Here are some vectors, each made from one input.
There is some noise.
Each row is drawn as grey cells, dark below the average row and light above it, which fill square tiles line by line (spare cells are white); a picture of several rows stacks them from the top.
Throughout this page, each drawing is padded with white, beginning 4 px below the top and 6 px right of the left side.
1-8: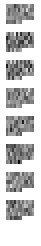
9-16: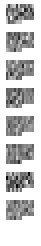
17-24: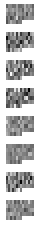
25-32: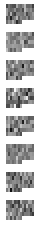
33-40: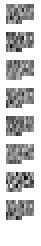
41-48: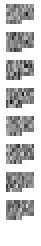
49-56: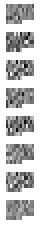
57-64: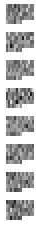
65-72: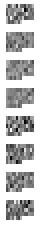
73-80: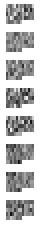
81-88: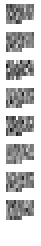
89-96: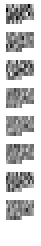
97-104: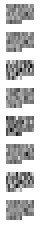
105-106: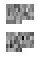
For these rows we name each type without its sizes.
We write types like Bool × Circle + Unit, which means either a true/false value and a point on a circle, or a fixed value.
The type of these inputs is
Line × (Line + Tree).
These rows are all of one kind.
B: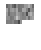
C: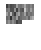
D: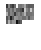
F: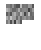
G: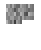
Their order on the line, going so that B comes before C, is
F, G, B, C, D.
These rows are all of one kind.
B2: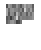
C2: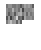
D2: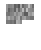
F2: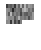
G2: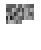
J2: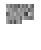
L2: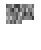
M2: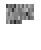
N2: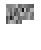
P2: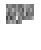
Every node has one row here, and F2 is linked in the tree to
M2.
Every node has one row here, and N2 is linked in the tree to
J2.
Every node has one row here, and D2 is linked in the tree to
C2 and G2.
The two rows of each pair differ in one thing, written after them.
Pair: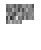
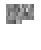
the place on the line
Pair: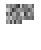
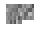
the place on the line
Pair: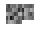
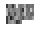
the node of the tree
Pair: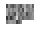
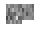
the node of the tree
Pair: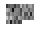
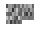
the node of the tree
